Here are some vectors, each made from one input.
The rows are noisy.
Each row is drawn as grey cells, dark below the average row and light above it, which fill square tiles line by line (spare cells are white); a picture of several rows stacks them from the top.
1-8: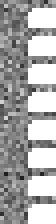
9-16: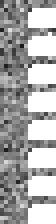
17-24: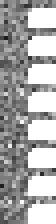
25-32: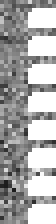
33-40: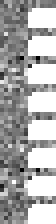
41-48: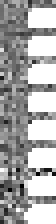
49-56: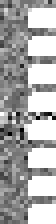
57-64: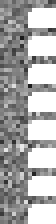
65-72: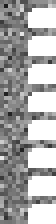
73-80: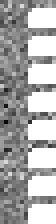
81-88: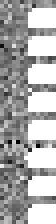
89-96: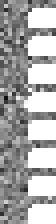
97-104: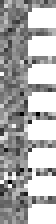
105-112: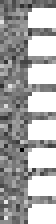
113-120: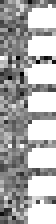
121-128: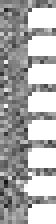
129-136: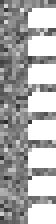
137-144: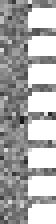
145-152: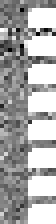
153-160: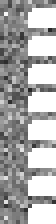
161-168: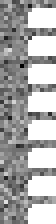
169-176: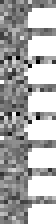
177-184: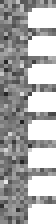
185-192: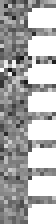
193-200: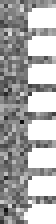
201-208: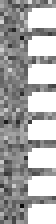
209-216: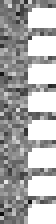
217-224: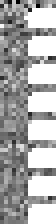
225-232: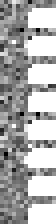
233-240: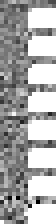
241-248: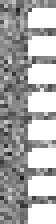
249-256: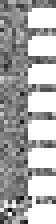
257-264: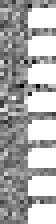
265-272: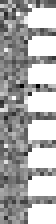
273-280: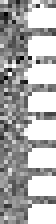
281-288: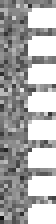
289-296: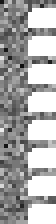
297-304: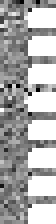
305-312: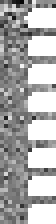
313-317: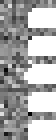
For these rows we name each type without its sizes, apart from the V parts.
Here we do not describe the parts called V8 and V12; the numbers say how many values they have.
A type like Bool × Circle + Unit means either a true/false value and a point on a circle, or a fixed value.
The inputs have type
Label + List(Line) × V8 × V12.
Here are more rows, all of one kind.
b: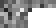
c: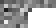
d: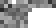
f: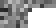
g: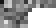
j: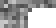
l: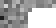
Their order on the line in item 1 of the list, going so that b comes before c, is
j, d, g, b, c, f, l.
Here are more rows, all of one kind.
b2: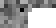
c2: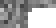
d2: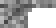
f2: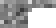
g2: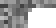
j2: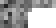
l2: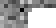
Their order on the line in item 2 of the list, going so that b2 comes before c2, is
b2, c2, g2, d2, j2, f2, l2.
